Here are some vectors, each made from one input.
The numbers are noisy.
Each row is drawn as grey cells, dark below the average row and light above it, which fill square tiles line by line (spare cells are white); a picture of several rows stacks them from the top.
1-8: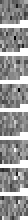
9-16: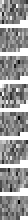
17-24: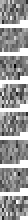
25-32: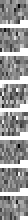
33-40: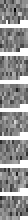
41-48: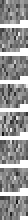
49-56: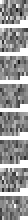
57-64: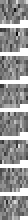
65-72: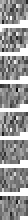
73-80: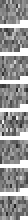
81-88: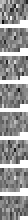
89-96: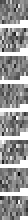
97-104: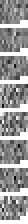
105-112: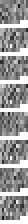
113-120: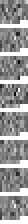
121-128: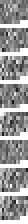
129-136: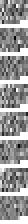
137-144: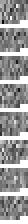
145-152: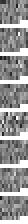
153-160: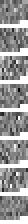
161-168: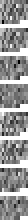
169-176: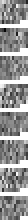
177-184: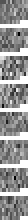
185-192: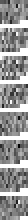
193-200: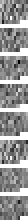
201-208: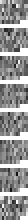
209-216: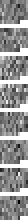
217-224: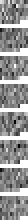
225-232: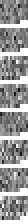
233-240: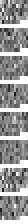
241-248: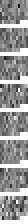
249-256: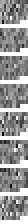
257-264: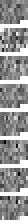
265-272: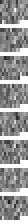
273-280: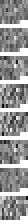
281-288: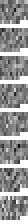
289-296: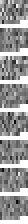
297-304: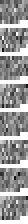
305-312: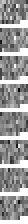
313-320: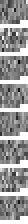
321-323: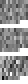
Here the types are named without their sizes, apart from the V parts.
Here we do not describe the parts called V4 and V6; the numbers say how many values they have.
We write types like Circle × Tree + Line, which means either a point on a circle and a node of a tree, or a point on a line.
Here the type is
Bool × V6 + (Line + V4) × Tree.
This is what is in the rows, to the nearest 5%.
About 75% of them hold a node of a tree, together with either a point on a line, or a value of V4. The rest hold a true/false value and a value of V6.
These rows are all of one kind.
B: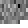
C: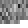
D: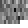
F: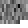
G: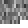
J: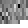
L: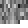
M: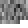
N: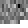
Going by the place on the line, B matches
J, L and N.
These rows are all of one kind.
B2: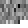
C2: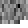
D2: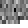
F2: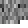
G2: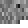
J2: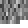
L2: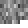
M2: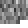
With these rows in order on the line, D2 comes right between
F2 and M2.
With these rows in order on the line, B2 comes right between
C2 and M2.
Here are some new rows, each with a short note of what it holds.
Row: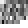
a true/false value and a value of V6
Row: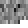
a point on a line and a node of a tree
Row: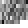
a true/false value and a value of V6
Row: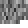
a point on a line and a node of a tree
